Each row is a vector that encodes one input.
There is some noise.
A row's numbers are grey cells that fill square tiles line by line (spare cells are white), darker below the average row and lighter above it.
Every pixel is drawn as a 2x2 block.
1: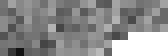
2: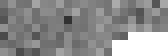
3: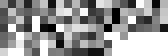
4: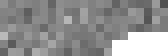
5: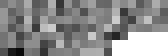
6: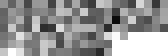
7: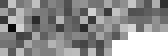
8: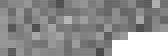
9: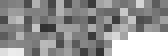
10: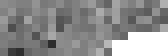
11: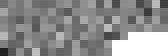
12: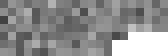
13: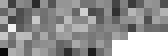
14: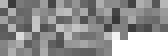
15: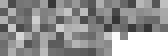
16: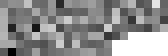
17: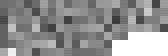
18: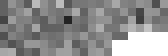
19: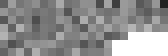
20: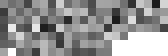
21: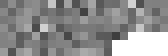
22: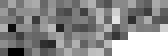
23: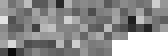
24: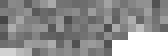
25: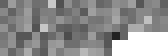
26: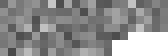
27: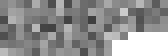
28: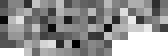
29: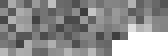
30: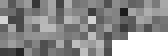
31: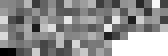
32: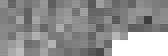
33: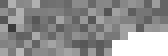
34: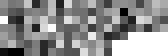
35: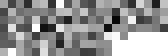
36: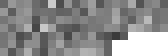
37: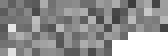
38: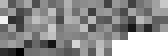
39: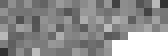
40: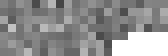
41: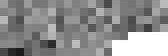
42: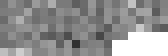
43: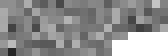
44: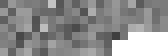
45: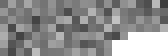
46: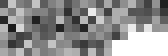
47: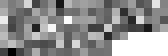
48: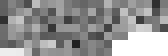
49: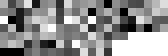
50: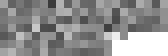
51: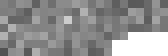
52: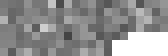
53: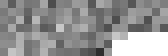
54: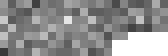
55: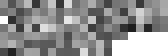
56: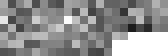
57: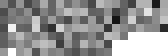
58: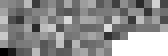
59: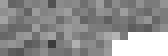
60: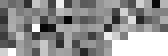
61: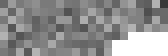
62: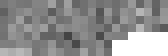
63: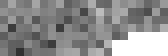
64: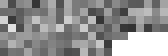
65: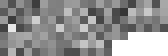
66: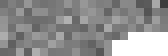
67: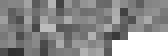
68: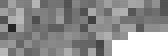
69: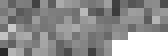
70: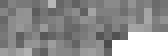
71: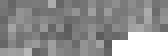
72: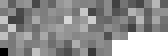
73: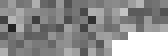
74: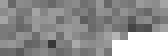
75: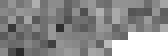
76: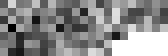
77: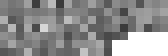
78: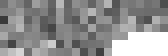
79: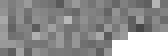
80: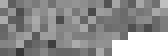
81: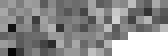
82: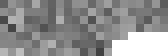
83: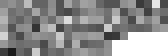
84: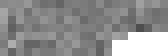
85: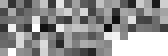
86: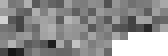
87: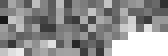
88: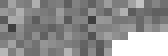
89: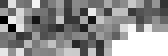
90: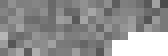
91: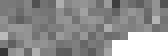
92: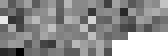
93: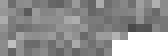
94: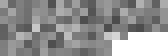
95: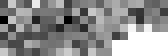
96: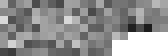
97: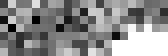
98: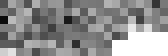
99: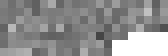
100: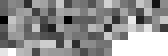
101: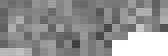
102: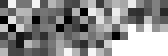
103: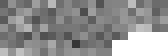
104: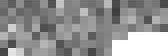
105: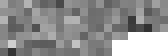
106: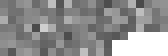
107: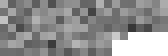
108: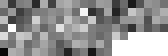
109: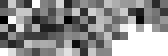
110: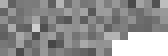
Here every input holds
a point on a 10-point line.
